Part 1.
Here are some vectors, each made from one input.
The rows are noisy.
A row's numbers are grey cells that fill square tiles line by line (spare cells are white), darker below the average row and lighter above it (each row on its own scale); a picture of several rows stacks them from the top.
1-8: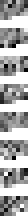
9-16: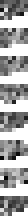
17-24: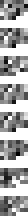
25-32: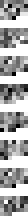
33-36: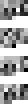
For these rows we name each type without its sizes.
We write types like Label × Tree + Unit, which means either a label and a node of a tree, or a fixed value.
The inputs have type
Line.
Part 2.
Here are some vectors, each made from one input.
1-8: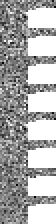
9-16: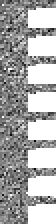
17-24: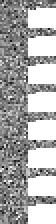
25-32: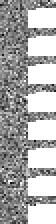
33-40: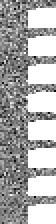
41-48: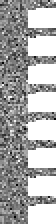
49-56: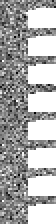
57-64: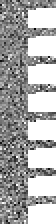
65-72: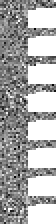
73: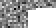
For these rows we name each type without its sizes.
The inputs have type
Tree.
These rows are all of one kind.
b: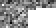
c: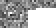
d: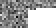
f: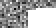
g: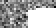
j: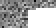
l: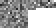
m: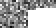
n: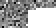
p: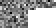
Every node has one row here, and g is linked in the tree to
c.
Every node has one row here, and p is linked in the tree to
l.
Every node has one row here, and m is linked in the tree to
f.
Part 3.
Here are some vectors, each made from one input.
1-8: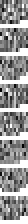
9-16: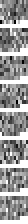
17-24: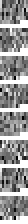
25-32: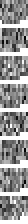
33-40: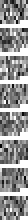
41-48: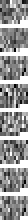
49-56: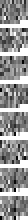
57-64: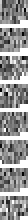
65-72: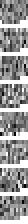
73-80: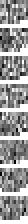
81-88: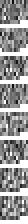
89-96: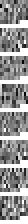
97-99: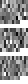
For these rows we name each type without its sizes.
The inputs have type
Label.
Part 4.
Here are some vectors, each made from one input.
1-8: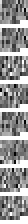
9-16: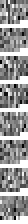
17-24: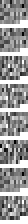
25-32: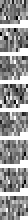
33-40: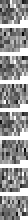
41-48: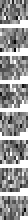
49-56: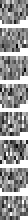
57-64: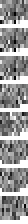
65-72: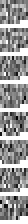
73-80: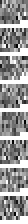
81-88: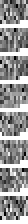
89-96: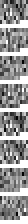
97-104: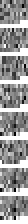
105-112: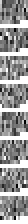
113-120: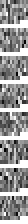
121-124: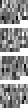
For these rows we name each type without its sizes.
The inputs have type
Label.
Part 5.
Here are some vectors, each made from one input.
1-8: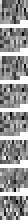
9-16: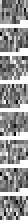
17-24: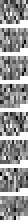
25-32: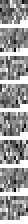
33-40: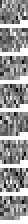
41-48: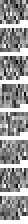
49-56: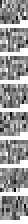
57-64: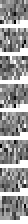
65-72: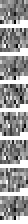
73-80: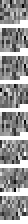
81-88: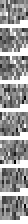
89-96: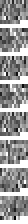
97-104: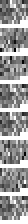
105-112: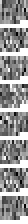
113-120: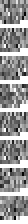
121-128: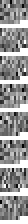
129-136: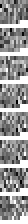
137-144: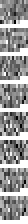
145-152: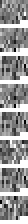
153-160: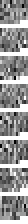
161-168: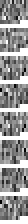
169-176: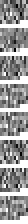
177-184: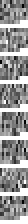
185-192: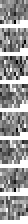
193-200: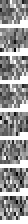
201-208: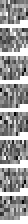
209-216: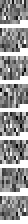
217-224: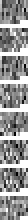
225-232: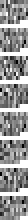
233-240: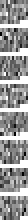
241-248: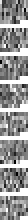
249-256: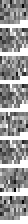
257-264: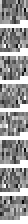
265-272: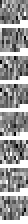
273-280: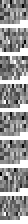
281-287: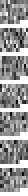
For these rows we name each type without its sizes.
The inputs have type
Label.
